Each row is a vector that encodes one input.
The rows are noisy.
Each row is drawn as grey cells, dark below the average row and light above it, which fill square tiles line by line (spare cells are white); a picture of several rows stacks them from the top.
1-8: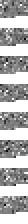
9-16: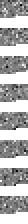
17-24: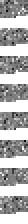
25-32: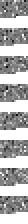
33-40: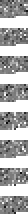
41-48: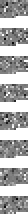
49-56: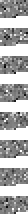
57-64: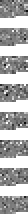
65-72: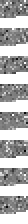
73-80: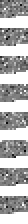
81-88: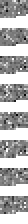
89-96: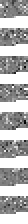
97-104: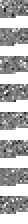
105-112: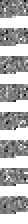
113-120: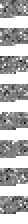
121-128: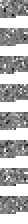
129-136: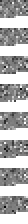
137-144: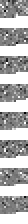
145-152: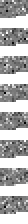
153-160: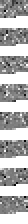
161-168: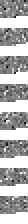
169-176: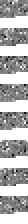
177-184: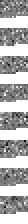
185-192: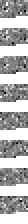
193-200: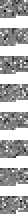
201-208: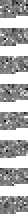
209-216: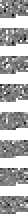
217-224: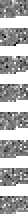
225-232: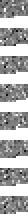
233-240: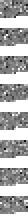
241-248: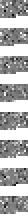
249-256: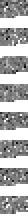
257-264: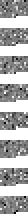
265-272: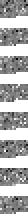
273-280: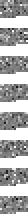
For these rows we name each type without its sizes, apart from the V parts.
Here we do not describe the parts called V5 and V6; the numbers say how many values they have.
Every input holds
a node of a tree, a value of V5 and a value of V6, together with either a fixed value, or four true/false values.
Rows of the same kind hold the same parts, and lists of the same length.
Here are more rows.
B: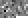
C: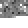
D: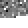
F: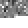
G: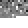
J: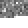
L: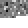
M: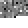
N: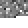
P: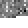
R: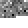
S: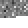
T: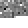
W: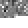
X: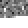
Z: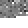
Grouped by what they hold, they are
B, F, G, N, S, W
C, D, J, L, M, P, R, T, X, Z

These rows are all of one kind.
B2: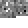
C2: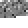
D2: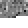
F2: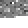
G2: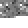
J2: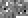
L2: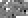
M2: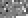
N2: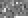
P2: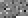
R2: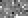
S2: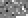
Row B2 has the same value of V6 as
D2, J2, L2 and P2.
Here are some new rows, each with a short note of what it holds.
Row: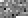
a node of a tree, four true/false values, a value of V5 and a value of V6
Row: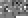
a node of a tree, four true/false values, a value of V5 and a value of V6
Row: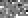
a node of a tree, a value of V5 and a value of V6
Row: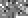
a node of a tree, four true/false values, a value of V5 and a value of V6
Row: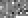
a node of a tree, four true/false values, a value of V5 and a value of V6
